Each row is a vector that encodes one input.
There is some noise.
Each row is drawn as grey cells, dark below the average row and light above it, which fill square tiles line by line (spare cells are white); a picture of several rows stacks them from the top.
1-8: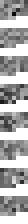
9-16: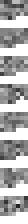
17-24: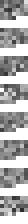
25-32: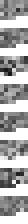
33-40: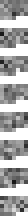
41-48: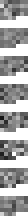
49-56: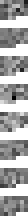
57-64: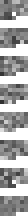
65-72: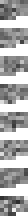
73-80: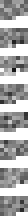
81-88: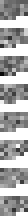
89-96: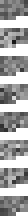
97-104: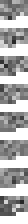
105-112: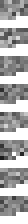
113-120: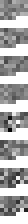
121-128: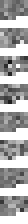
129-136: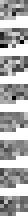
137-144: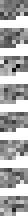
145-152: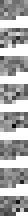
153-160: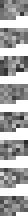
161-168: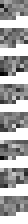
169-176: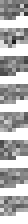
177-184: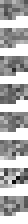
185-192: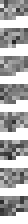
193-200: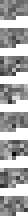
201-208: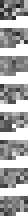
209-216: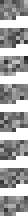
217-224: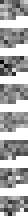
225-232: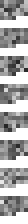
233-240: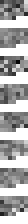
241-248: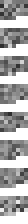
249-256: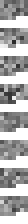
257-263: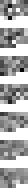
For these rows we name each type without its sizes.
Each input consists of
a list of points on a line.
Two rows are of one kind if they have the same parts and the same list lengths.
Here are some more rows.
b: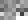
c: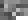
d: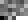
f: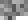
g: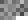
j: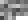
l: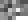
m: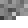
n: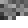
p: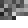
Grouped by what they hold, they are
b, d, j, m
c, n
f, g, p
l

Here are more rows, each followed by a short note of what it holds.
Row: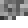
a list of one item
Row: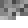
a list of two items
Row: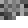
a list of two items
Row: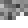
a list of two items
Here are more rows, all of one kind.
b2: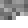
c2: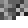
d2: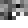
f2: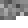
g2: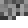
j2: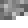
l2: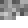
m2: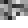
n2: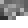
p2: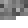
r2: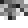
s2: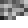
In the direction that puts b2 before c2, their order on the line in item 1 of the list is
m2, g2, d2, f2, n2, b2, c2, p2, j2, s2, l2, r2.
